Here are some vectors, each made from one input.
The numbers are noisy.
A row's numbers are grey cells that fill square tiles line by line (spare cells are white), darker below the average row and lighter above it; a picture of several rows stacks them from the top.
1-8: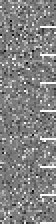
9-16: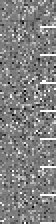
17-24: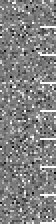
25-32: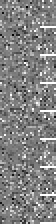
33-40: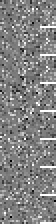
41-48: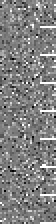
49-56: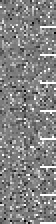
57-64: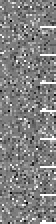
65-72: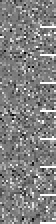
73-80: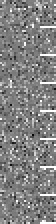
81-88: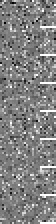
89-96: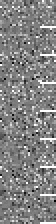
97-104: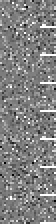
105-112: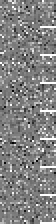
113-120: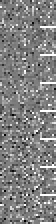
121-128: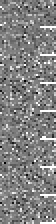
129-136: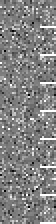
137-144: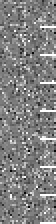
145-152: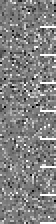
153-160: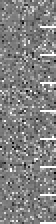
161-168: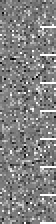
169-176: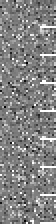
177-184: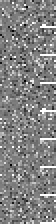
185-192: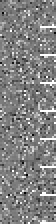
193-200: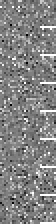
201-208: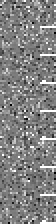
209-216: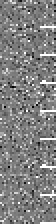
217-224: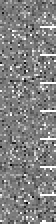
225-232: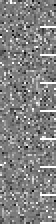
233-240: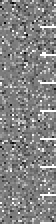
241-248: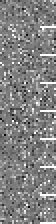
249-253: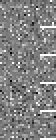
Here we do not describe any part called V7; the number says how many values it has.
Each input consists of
a point on a 6-point line, together with either a point on a 10-point line, or a list of up to two values of V7.
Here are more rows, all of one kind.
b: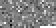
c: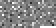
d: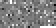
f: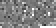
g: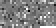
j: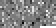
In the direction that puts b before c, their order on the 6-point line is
j, f, g, d, b, c.
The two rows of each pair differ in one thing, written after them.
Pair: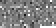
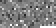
the value of V7 in item 1 of the list
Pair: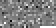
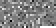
the value of V7 in item 1 of the list
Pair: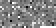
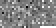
the value of V7 in item 1 of the list
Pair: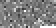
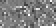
the value of V7 in item 1 of the list
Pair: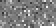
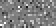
the place on the 6-point line
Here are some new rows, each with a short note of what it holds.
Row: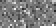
a point on a 6-point line, together with a list of two items
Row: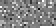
a point on a 6-point line, together with a list of one item
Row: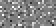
a point on a 6-point line, together with a list of one item
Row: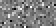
a point on a 6-point line, together with a list of two items
